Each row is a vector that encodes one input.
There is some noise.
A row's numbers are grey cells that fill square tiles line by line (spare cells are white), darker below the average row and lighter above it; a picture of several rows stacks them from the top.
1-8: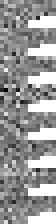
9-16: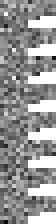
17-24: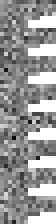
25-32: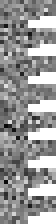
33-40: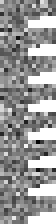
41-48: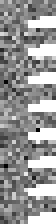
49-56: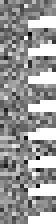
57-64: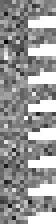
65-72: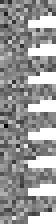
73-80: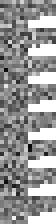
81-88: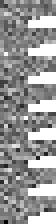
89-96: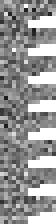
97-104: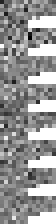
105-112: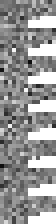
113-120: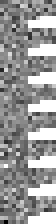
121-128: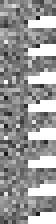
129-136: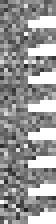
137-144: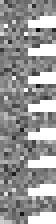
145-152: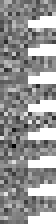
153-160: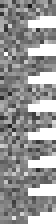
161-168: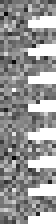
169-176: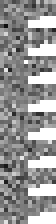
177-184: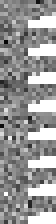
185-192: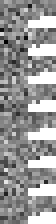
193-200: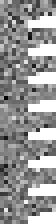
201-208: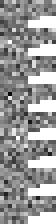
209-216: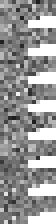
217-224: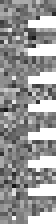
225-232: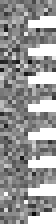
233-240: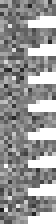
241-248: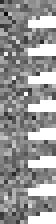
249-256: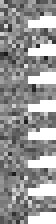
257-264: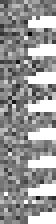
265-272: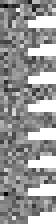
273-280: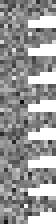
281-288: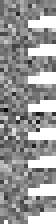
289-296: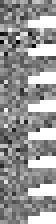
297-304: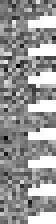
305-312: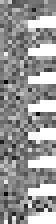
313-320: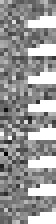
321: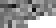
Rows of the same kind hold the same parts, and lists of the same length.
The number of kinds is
2.
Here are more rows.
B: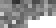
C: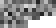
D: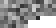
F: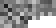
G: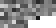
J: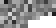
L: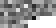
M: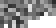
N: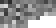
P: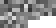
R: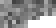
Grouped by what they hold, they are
B, C, D, G, R
F, J, L, M, N, P

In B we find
a point on each of two 16-point circles.
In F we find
a point on a 16-point circle and a node of a 7-node tree.
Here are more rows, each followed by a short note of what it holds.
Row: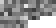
a point on each of two 16-point circles
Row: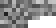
a point on a 16-point circle and a node of a 7-node tree
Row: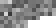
a point on each of two 16-point circles
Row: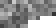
a point on a 16-point circle and a node of a 7-node tree
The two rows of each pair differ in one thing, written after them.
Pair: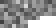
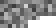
the node of the tree
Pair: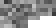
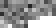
the node of the tree
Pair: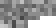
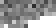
the place on the 16-point circle
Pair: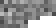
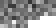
the place on the 16-point circle
